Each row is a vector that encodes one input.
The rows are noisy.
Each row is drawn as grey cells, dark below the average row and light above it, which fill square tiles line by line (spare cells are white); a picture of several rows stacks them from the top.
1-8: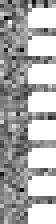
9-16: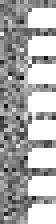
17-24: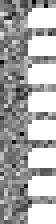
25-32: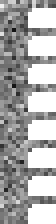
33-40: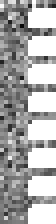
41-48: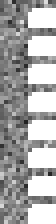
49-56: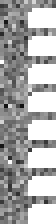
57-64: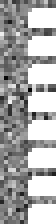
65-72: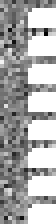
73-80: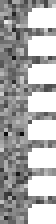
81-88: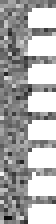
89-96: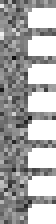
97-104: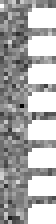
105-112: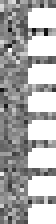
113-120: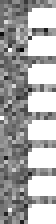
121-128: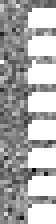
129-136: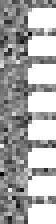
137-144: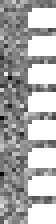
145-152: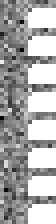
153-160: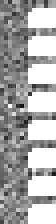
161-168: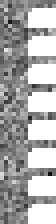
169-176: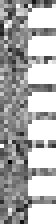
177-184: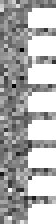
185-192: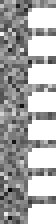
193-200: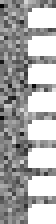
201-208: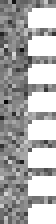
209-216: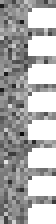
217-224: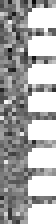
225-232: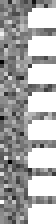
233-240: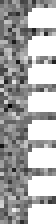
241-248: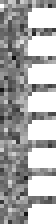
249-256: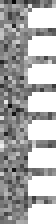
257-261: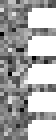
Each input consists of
one of 6 labels and three labels (each one of 12).
